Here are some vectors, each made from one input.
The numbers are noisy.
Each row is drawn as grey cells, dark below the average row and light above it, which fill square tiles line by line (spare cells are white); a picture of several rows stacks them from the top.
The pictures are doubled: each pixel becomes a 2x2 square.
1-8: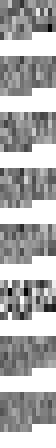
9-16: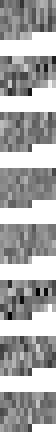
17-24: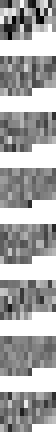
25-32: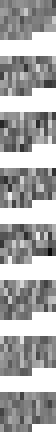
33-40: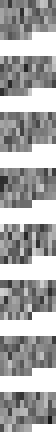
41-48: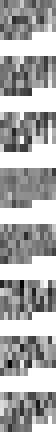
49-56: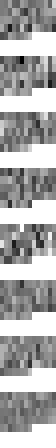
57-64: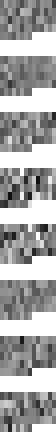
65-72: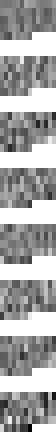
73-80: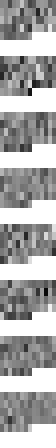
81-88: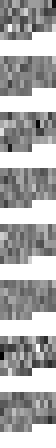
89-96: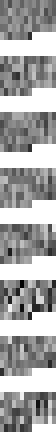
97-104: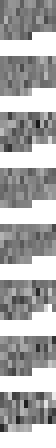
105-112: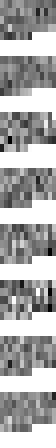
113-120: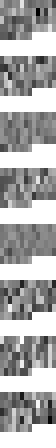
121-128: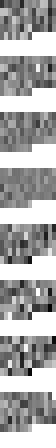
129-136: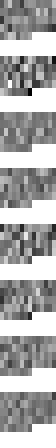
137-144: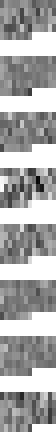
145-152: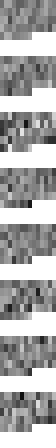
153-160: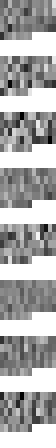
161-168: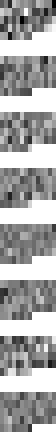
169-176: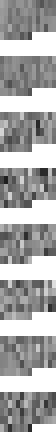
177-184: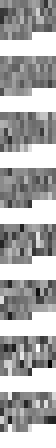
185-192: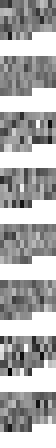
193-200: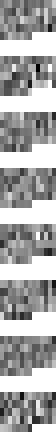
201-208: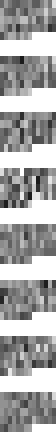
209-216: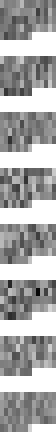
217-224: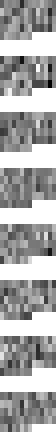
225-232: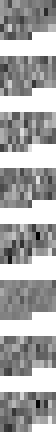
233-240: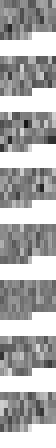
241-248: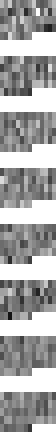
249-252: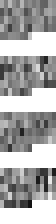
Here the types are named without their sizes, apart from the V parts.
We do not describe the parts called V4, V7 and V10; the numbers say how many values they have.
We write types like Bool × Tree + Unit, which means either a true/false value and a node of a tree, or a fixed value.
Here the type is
Bool × Bool × Bool + (Line × V4 × V7 + V10) × (Tree + Unit).
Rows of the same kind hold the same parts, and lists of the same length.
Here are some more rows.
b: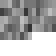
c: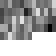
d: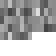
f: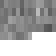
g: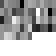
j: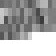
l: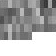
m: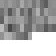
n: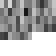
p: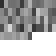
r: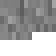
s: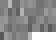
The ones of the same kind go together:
b, d, f, g, m
c, r
j, l, s
n
p

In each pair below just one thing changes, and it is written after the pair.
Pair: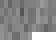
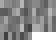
the value of V4
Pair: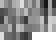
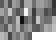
the place on the line
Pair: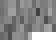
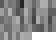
the value of V4
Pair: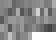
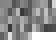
the value of V4
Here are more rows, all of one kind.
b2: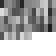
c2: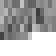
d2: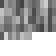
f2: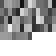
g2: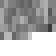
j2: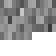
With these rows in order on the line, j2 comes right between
d2 and g2.
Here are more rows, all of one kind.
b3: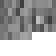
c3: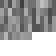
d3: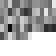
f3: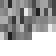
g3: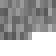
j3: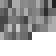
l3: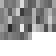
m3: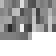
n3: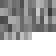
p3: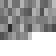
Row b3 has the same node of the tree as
f3, j3, l3 and p3.
